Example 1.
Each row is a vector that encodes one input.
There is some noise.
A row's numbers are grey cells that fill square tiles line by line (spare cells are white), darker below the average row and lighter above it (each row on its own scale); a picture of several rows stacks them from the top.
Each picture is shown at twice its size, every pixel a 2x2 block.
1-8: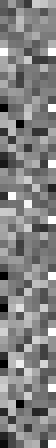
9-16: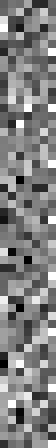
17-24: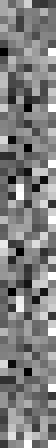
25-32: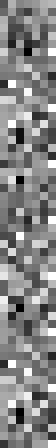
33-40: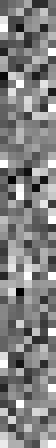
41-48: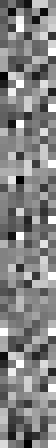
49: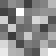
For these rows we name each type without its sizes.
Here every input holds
four true/false values.
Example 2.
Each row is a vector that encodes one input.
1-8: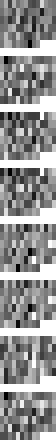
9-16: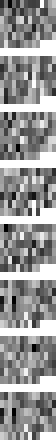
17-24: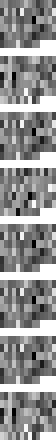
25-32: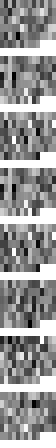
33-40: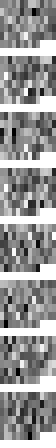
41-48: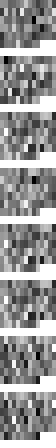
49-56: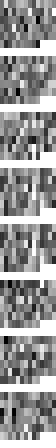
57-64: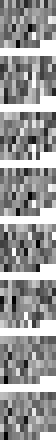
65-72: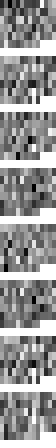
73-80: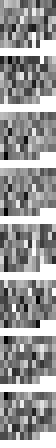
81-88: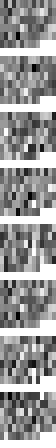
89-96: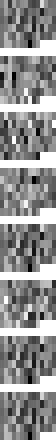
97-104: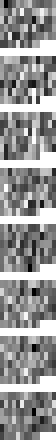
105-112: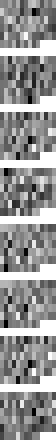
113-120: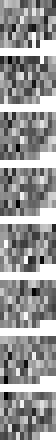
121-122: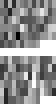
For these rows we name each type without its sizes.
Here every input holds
a node of a tree.
